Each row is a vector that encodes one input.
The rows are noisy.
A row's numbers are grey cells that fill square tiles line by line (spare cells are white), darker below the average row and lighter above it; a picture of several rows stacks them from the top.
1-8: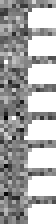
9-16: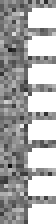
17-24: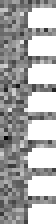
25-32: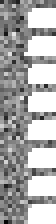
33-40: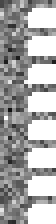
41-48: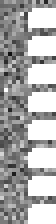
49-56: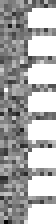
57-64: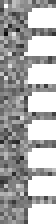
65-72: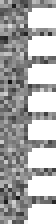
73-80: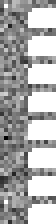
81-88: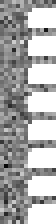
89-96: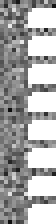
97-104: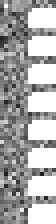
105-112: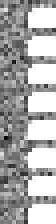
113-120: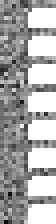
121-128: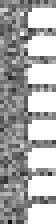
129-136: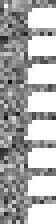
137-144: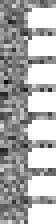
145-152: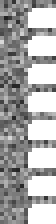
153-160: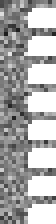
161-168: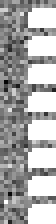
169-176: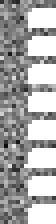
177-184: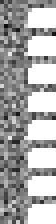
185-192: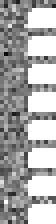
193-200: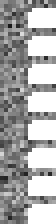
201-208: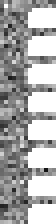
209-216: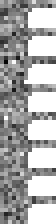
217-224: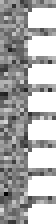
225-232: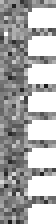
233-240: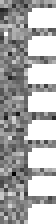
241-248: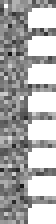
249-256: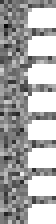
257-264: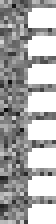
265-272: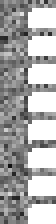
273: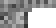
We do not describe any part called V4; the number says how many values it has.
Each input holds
either one of 10 labels, or a true/false value and a value of V4.
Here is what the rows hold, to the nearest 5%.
About 60% of them hold one of 10 labels. The rest hold a true/false value and a value of V4.
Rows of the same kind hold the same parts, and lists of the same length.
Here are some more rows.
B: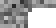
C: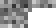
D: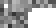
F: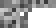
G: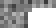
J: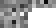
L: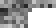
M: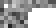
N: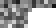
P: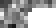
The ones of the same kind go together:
B, C, F, G, J, L
D, M, N, P

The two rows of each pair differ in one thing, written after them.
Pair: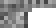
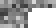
the true/false value
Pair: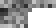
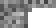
the true/false value
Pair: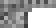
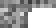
the value of V4
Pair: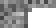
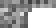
the value of V4
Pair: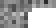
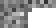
the value of V4
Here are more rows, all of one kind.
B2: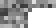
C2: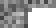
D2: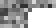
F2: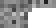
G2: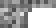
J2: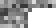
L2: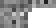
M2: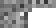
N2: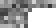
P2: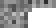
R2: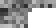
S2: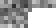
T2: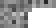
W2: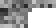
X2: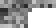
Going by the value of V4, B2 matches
D2, J2, M2 and N2.
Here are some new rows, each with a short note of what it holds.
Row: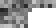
a true/false value and a value of V4
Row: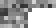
a true/false value and a value of V4
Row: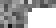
one of 10 labels
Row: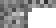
a true/false value and a value of V4
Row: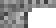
a true/false value and a value of V4
